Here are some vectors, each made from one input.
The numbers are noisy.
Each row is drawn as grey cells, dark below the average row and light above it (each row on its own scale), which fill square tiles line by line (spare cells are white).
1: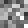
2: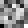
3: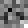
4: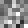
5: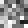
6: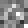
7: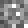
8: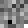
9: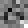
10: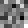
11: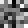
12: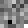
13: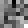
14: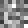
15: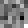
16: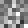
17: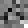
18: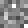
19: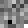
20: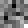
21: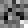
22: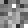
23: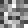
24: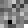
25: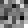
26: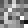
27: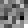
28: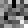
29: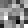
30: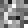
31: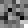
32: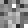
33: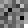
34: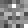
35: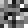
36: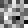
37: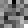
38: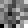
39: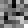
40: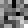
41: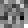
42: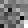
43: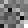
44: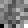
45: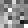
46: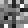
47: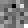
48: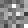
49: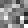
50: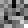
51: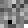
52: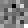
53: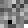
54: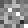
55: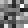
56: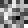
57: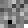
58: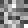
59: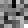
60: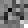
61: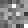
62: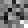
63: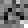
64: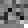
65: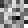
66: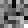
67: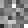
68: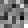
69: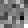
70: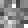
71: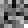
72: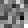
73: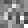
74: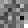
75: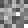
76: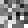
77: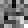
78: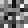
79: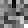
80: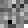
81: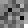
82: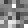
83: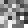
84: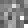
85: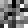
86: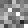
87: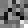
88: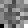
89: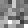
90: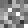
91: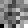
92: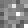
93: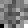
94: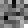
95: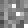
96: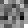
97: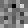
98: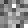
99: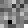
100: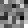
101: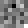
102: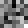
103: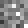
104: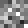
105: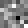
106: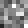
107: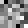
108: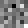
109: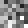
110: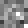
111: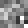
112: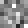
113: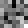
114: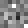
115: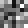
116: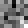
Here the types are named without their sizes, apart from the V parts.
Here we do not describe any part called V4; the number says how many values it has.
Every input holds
a list of items, each a true/false value and a value of V4.
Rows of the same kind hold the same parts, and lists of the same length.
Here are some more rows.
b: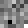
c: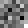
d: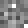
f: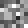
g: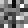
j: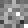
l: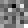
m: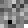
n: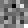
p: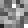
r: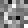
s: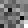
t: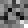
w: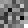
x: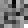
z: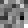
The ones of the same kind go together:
b, m
c, g, l, n, s, t, w, x, z
d, f, j, p, r

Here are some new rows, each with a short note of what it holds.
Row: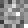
a list of two items
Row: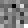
a list of one item
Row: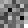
a list of one item
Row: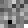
the empty list
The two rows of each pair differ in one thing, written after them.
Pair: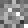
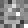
the true/false value in item 1 of the list
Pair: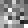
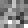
the true/false value in item 1 of the list
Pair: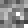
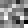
the true/false value in item 2 of the list
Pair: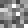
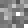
the value of V4 in item 1 of the list
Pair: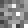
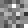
the value of V4 in item 2 of the list
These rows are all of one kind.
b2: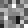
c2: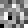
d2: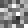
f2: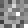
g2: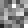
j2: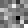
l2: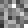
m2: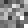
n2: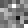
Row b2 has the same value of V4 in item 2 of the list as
d2, j2 and n2.
